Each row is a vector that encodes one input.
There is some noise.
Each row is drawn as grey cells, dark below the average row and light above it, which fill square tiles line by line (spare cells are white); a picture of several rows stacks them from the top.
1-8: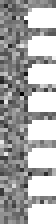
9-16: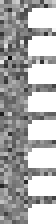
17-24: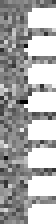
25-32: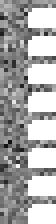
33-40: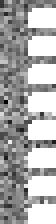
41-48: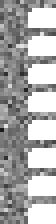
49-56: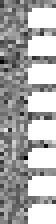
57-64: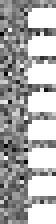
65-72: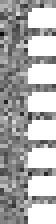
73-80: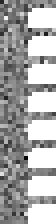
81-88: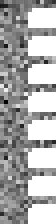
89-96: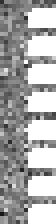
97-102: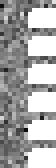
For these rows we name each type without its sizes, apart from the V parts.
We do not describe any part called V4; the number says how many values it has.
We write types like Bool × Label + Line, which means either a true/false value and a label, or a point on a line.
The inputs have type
(Bool × Bool × Bool × Bool + Tree) × V4.
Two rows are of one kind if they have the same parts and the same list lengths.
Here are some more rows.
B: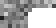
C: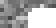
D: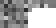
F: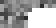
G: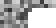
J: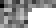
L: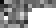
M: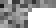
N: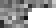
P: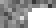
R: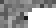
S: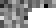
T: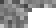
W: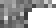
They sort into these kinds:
B, C, D, F, J, L, M, P, R, T
G, N, S, W

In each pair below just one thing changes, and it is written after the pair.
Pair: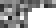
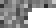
the value of V4
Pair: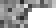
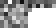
the value of V4
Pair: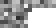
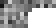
the value of V4
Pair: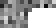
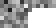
the value of V4
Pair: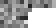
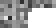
the value of V4
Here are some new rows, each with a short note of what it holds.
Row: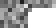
a node of a tree and a value of V4
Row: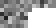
four true/false values and a value of V4
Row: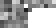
a node of a tree and a value of V4
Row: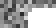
four true/false values and a value of V4
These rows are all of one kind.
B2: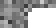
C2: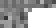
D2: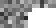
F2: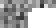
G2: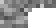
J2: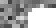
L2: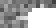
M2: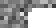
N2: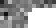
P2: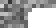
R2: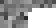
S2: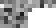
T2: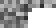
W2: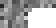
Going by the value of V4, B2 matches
M2, T2 and W2.
